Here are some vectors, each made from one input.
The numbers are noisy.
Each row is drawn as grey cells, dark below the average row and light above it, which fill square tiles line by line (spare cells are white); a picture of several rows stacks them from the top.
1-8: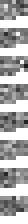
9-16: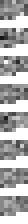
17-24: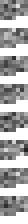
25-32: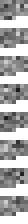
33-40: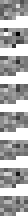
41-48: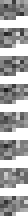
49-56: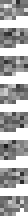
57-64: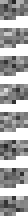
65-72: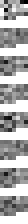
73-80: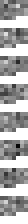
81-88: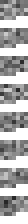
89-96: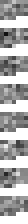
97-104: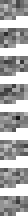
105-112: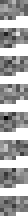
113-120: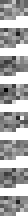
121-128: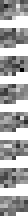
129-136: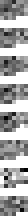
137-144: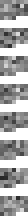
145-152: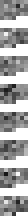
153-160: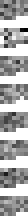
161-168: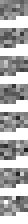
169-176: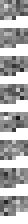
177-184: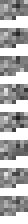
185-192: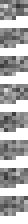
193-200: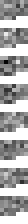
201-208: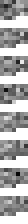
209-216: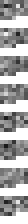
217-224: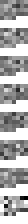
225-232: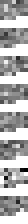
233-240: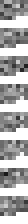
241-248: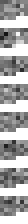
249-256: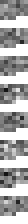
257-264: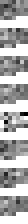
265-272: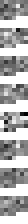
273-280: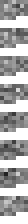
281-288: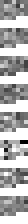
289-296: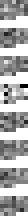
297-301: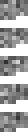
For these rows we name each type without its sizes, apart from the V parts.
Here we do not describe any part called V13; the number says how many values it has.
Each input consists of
a list of items, each a label and a value of V13.
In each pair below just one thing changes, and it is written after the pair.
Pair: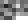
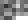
the label in item 2 of the list
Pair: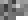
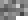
the label in item 2 of the list
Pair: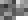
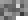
the label in item 2 of the list
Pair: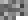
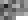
the value of V13 in item 2 of the list
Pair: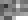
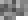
the label in item 2 of the list
